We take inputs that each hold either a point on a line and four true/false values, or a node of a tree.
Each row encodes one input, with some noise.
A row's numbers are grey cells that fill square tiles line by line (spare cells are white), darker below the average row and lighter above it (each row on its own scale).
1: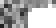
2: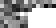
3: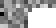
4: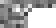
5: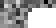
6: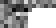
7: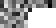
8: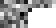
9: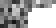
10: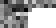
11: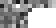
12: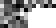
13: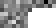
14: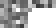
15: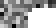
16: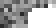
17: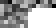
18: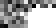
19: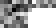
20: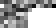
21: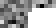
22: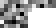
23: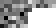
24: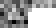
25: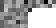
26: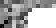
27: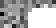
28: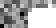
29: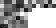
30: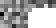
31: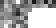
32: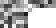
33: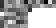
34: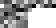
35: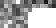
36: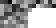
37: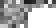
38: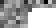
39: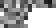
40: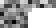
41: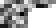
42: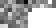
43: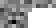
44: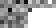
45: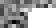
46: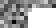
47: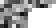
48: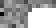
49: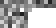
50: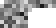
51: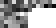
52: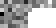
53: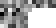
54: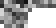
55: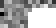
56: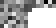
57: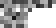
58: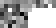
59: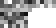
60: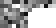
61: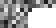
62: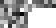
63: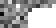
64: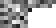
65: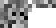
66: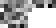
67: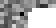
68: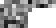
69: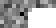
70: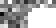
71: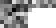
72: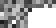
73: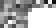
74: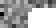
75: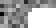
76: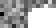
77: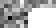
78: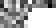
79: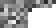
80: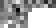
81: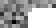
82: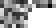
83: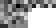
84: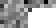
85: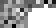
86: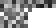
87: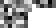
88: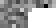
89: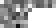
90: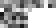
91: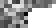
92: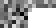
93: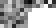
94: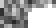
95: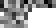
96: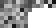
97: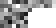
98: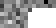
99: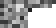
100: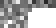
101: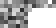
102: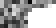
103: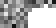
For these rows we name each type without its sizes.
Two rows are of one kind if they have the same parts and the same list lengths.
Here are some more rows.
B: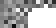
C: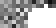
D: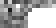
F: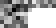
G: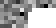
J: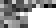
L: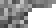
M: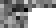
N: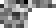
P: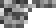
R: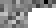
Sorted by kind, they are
B, C, D, G, L, N, P, R
F, J, M

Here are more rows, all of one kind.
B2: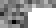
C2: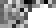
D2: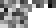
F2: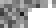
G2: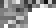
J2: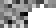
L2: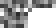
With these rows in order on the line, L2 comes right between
D2 and J2.
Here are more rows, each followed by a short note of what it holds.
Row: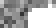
a point on a line and four true/false values
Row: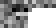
a node of a tree
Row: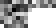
a node of a tree
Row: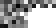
a node of a tree
